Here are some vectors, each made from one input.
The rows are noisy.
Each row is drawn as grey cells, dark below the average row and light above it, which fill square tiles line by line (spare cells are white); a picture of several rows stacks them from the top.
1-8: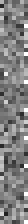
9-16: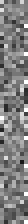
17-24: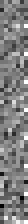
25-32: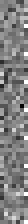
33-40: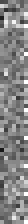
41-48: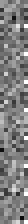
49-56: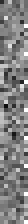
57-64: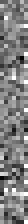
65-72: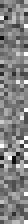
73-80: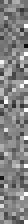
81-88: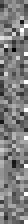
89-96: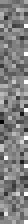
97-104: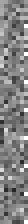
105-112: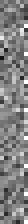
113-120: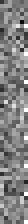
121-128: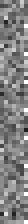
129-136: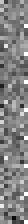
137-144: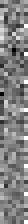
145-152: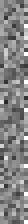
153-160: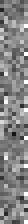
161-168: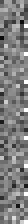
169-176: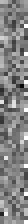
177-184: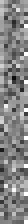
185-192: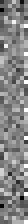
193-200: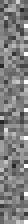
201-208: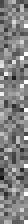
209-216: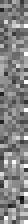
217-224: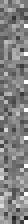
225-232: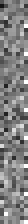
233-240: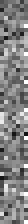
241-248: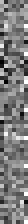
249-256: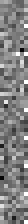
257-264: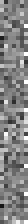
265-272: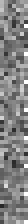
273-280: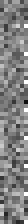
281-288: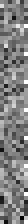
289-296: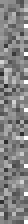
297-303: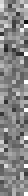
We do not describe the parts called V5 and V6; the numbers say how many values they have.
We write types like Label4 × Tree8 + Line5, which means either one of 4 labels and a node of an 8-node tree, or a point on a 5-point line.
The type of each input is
(Line7 + V6) × V5 + List2(Line9).
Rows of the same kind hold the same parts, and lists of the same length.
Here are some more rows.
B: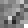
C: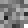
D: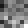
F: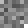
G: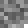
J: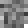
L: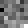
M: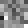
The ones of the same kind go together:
B
C, J
D, M
F
G, L

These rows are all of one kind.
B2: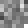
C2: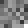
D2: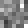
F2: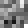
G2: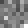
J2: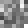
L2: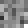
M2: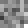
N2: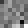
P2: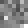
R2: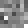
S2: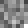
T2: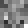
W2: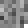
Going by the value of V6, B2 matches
D2, J2, M2 and S2.
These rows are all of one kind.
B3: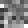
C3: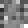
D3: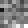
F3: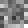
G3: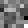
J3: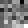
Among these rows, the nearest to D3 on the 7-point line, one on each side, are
F3 and G3.
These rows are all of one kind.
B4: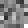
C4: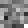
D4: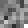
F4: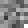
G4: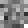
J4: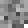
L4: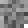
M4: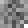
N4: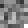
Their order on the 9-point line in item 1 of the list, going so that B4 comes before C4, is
M4, L4, N4, B4, G4, J4, C4, F4, D4.
